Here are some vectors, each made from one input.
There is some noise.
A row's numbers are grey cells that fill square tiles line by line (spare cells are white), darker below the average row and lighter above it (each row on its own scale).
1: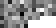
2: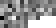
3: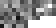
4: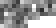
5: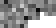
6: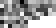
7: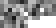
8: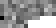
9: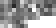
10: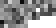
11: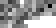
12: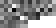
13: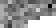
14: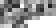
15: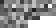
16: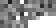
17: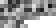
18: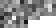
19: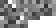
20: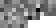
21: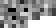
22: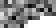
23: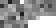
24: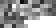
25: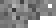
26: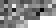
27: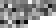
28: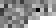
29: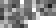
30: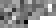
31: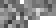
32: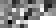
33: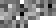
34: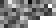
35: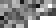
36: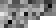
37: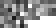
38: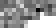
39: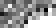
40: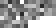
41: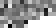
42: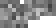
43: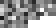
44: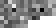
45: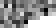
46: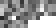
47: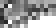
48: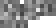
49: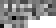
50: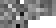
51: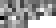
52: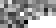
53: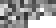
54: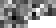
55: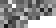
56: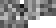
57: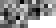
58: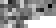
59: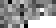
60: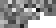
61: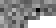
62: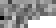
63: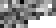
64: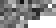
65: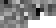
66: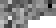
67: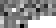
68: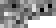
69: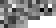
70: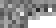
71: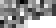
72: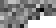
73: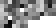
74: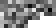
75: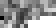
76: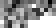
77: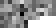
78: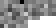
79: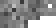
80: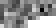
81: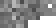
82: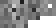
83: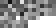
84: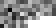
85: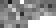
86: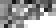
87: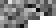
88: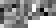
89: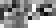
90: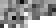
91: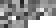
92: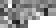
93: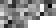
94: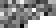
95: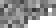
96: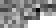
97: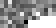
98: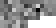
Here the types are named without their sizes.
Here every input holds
a label, together with either a fixed value, or three true/false values.
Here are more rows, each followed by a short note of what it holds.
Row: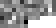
a label
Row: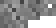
a label
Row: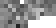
a label and three true/false values
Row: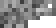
a label
